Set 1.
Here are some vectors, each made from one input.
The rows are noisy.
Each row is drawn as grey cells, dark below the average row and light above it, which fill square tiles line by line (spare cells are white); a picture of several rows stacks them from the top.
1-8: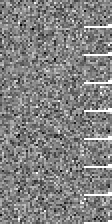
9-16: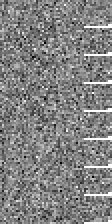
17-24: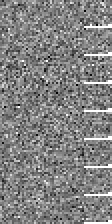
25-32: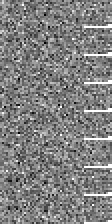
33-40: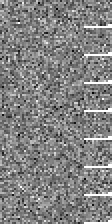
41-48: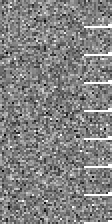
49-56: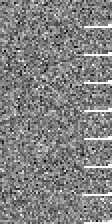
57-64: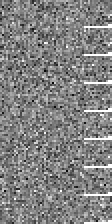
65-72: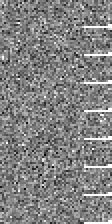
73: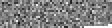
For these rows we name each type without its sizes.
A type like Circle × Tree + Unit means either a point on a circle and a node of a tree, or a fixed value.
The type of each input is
(Circle + Unit) × Line.
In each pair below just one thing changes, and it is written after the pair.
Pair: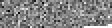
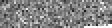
the place on the line
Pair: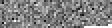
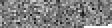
the place on the circle
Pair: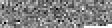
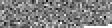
the place on the circle
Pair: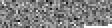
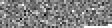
the place on the line
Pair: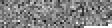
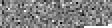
the place on the circle
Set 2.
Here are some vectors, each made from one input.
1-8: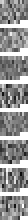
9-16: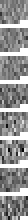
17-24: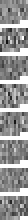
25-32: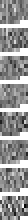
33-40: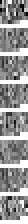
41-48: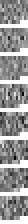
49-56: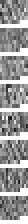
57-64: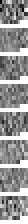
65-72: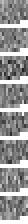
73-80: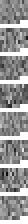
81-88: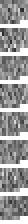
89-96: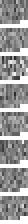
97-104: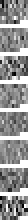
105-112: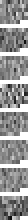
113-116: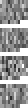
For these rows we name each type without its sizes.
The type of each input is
Bool × Bool × Bool × Bool + Label.
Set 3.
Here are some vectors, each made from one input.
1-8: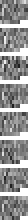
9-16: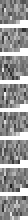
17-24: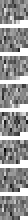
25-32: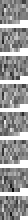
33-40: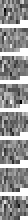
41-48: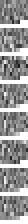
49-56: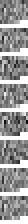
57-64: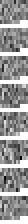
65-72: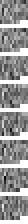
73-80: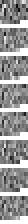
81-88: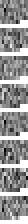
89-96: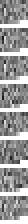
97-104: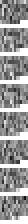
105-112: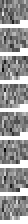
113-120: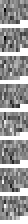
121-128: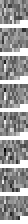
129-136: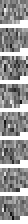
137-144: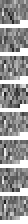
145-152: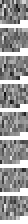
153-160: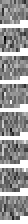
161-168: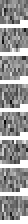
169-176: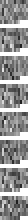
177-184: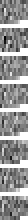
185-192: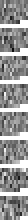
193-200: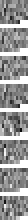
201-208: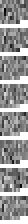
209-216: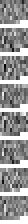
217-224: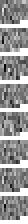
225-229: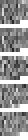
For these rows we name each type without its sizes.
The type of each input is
Bool × Line.
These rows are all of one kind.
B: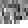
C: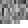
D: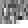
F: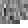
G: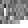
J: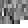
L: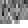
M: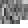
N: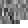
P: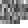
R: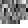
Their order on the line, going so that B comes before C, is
R, B, P, D, M, G, N, J, C, F, L.
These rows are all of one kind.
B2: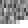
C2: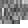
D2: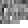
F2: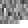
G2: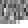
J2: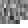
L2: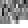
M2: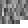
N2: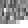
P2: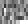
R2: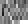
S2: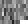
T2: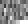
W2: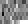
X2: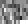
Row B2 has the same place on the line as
C2, G2, N2 and T2.
